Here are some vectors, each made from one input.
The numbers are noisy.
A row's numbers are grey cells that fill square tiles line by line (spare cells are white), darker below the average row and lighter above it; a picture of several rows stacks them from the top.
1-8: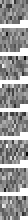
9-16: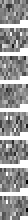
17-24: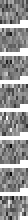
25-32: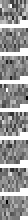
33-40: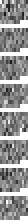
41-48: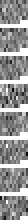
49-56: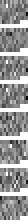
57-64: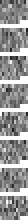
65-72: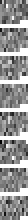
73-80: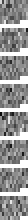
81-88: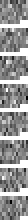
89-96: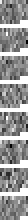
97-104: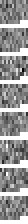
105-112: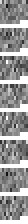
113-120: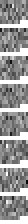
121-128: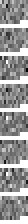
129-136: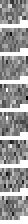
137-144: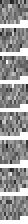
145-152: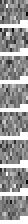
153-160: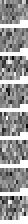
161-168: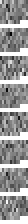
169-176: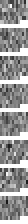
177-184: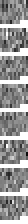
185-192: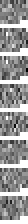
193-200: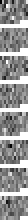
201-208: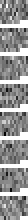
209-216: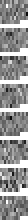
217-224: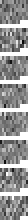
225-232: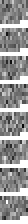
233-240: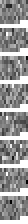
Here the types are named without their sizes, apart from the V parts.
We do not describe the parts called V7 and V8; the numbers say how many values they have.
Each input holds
either a fixed value, or a node of a tree and a true/false value, or a value of V7 and a value of V8.
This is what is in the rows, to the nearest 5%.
A few of them hold a fixed value. About 50% of them hold a node of a tree and a true/false value. The rest hold a value of V7 and a value of V8.
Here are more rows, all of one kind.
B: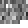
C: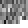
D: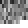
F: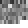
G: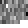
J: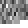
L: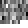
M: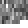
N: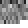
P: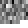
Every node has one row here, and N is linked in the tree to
C, D, F and M.
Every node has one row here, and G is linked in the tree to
C and L.
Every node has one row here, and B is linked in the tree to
P.
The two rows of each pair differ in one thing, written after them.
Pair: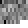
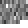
the true/false value
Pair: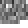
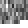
the node of the tree
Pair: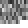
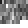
the true/false value
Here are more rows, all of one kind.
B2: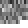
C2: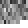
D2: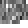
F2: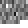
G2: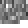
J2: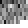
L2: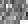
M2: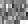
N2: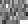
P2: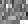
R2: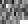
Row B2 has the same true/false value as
C2 and J2.
